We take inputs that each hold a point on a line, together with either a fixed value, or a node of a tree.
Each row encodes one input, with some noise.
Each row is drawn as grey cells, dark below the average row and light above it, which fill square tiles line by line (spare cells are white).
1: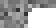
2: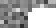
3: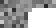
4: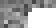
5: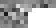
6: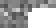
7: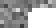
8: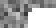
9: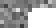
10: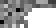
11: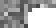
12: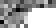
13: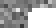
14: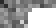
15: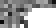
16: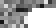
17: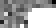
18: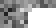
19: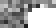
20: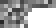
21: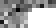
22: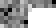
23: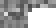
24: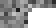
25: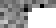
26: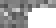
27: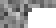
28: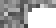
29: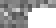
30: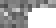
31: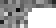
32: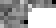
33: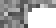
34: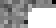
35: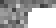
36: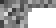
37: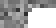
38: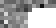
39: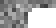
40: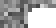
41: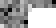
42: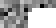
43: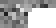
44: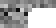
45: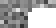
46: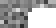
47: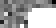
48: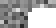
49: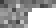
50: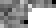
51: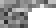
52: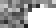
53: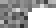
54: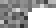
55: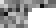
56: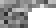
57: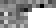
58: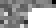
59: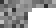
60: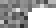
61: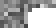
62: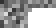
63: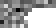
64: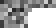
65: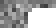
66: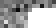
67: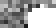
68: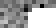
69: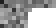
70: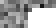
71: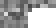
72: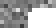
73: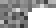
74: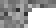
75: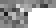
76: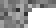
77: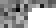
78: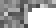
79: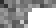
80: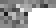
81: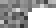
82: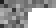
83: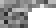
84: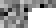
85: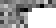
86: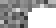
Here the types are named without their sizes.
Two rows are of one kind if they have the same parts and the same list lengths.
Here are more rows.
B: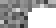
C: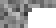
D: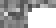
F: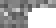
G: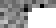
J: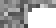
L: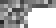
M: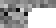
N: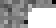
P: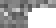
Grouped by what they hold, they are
B, D, F, J, P
C, G, L, M, N

